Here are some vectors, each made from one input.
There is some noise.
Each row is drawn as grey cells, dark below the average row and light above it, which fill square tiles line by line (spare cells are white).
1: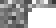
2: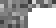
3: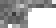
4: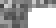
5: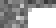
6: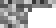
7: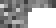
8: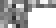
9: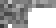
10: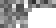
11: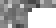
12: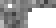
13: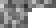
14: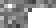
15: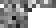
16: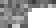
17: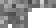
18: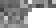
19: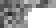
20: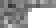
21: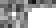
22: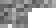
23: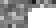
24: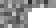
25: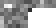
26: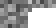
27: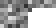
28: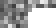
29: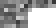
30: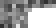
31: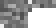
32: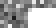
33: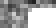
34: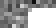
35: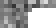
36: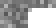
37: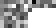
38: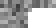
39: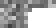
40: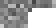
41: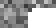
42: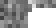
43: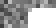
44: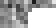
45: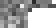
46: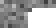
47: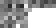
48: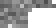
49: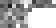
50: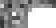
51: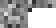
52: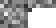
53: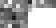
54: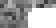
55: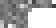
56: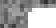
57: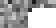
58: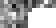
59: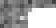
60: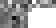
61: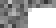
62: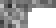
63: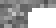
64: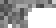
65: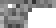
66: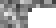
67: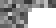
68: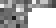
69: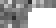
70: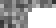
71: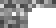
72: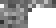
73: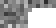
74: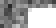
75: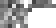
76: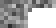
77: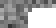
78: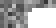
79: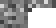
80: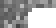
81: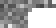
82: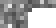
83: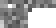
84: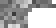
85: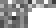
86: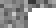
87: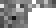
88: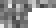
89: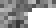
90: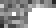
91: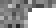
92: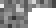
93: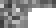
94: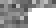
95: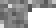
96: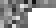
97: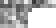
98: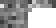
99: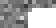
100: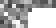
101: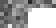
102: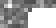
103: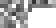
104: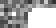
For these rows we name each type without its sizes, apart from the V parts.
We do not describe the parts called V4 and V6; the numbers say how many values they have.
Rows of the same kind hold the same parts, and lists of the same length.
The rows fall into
2 kinds.
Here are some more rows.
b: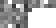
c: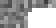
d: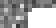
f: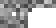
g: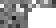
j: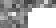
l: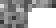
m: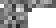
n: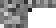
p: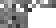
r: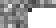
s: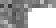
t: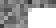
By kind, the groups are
b, c, n, r, s
d, f, g, j, l, m, p, t

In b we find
a true/false value, a value of V4 and a value of V6.
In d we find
a point on a line and a value of V4.
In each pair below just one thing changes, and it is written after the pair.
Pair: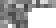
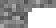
the true/false value
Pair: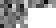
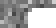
the value of V4
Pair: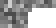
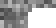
the value of V4
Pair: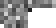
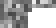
the value of V4
